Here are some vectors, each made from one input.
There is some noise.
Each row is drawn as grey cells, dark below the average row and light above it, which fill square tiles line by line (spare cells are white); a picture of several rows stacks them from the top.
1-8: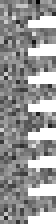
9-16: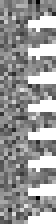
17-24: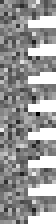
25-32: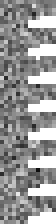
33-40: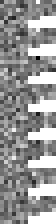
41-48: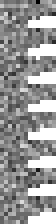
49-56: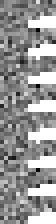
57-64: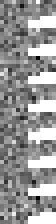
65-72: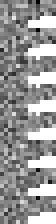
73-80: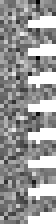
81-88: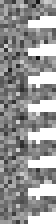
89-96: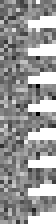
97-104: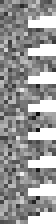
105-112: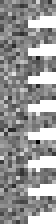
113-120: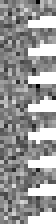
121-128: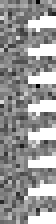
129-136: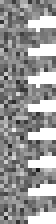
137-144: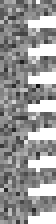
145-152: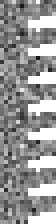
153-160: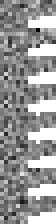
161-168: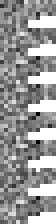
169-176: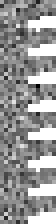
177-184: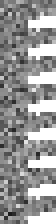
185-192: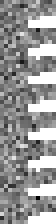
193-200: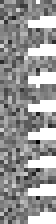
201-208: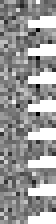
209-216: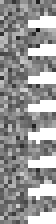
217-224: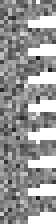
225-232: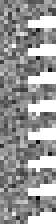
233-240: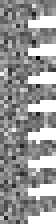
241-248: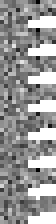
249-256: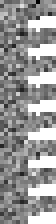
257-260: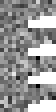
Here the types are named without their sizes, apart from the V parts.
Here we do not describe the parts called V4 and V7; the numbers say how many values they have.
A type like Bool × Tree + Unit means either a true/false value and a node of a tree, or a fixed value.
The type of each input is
Bool × Bool × Bool × V4 × V4 × V7 + List(Line).
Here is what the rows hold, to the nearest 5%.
About 45% of them hold three true/false values, two values of V4 and a value of V7. The rest are lists of points on a line.
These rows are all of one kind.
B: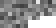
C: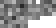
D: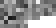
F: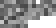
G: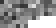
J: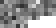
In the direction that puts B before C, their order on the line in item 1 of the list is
B, G, J, C, F, D.
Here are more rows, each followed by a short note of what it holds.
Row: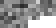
a list of two items
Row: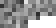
the empty list
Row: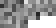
the empty list
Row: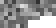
three true/false values, two values of V4 and a value of V7
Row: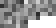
the empty list
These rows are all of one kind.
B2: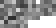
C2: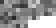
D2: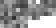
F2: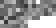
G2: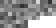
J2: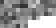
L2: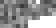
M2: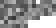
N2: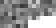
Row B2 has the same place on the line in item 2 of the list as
C2 and J2.
